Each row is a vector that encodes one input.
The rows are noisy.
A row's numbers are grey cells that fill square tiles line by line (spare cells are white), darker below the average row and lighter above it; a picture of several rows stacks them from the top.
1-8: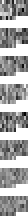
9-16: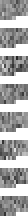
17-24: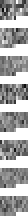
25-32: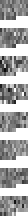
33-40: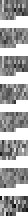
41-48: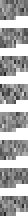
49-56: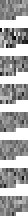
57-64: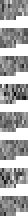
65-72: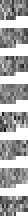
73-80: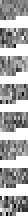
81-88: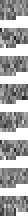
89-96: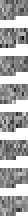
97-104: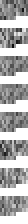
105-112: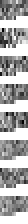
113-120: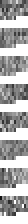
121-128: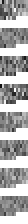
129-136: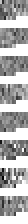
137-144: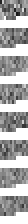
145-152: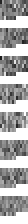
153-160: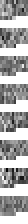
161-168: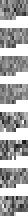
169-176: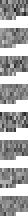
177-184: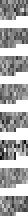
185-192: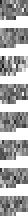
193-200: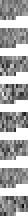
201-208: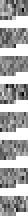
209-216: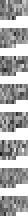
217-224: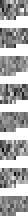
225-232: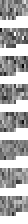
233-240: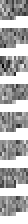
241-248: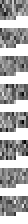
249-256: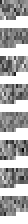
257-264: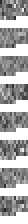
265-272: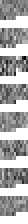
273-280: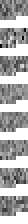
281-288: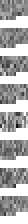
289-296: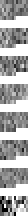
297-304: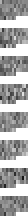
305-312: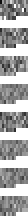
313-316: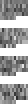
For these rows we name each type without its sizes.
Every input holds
four true/false values.
